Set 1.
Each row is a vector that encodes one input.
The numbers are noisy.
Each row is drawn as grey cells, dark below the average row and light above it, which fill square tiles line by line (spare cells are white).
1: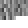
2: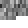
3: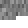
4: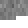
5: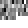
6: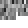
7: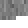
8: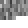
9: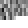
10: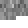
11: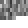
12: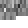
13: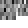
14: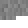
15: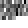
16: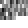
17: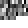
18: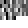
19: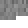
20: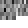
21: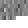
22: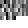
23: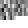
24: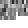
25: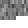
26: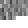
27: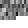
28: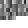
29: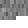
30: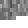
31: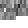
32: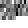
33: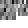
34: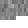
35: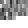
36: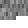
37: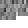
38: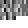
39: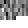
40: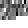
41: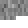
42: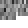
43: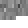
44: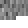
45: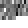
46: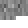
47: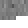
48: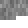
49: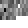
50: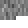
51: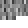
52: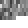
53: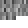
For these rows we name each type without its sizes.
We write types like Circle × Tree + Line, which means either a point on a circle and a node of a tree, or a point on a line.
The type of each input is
Line.
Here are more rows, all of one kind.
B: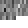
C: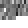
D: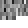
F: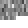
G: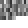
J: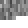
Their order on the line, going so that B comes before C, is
G, J, B, C, D, F.
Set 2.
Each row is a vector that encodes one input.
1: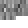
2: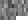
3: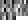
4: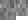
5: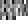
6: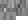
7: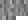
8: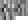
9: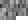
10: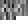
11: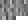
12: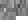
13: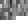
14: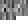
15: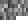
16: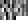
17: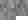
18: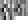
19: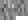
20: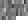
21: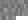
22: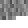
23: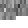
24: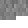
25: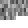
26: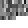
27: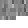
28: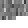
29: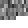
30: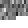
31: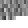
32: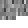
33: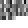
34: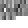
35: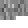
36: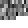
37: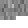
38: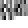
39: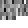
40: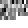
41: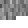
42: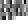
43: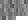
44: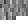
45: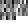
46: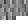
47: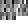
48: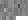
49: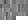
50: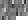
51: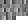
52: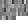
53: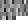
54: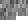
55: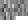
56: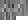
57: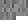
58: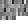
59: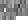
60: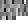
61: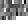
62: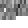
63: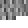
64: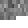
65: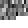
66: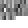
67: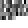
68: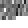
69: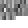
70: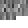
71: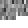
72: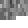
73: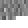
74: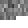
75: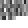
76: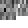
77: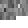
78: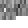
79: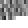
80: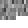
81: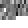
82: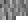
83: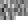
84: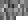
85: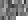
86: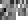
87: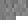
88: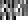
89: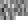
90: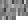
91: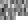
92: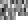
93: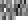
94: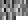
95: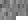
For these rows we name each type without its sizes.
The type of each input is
Line.
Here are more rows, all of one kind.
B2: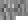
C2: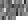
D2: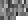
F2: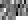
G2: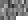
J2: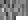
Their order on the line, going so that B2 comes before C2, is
B2, F2, J2, C2, G2, D2.
